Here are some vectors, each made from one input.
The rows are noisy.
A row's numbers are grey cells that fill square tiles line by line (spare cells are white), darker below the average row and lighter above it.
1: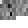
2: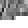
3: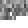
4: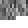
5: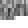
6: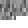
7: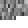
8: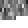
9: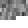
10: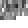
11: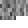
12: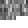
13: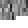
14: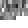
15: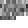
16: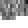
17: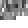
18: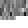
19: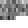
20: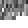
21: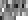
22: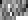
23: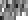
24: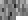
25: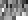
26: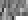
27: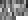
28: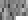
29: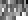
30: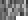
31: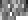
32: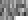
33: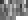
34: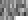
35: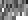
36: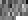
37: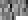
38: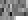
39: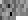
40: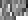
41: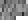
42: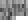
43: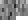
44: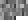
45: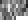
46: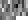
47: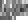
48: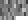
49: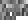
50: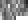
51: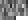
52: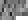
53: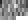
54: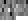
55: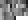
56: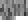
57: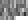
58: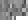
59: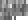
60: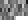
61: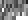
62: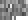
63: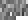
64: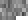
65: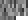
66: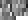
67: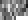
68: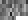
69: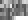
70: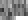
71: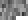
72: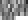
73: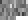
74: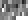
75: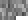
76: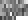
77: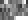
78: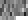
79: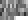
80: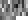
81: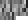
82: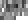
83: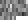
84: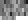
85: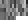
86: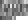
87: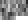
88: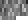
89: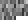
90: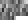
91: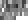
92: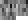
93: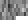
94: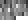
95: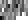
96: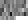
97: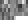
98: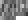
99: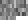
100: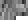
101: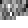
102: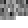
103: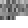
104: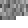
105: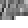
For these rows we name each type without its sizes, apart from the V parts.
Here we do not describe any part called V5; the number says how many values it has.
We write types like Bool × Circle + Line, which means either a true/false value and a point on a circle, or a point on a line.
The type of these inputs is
(Bool × Bool × Bool × Bool + Unit) × Line × V5.
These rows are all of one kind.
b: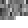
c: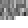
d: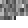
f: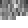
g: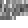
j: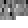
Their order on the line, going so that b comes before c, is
b, j, g, c, f, d.
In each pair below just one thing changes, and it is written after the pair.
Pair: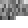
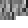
the value of V5
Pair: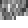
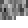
the value of V5
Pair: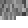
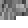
one of the four true/false values
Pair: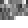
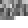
the value of V5
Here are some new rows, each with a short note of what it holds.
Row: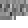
a point on a line, four true/false values and a value of V5
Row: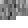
a point on a line, four true/false values and a value of V5
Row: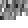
a point on a line and a value of V5
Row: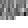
a point on a line, four true/false values and a value of V5
